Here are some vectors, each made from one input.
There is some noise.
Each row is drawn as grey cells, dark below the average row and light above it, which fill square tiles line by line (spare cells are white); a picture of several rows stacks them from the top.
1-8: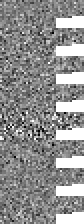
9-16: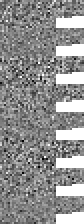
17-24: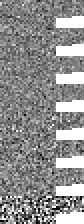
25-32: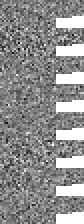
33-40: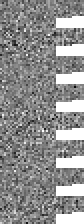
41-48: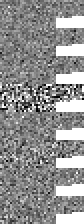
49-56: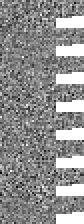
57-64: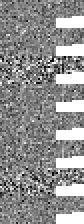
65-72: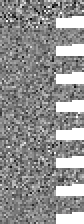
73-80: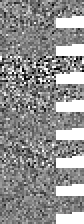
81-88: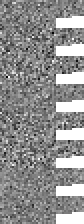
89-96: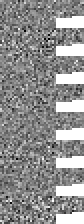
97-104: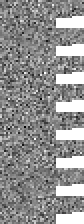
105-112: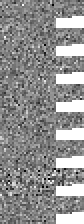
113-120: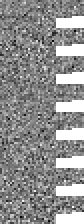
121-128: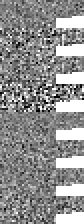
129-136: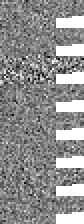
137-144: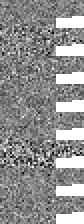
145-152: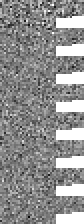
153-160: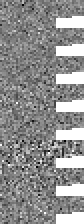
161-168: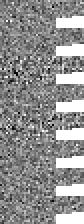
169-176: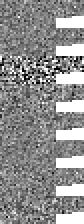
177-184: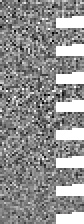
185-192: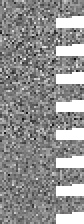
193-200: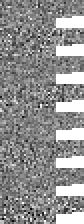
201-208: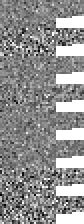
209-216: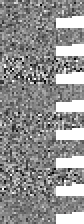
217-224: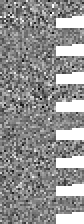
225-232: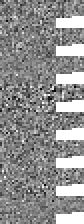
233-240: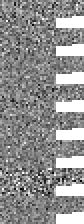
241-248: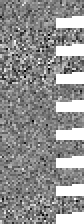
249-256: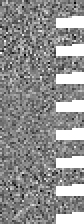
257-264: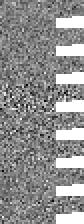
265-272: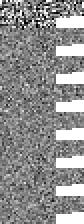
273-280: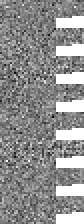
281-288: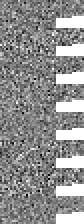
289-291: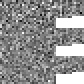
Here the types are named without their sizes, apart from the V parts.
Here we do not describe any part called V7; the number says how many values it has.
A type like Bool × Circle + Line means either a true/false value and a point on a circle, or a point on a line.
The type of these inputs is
(Bool × Bool × Bool + V7) × Circle + Unit.
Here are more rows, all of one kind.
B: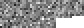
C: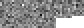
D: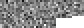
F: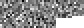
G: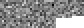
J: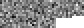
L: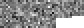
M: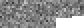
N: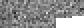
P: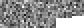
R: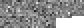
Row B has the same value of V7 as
C, L, P and R.
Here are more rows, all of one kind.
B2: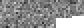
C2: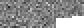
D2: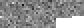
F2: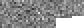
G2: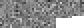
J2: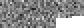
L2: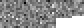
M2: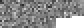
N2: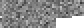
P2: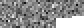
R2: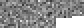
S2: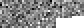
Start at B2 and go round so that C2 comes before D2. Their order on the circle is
B2, M2, R2, C2, D2, S2, G2, J2, P2, F2, N2, L2.
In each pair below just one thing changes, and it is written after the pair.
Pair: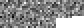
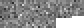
the place on the circle
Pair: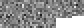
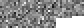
the value of V7
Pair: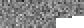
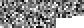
the place on the circle
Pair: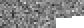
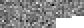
the place on the circle
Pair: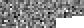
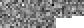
the place on the circle
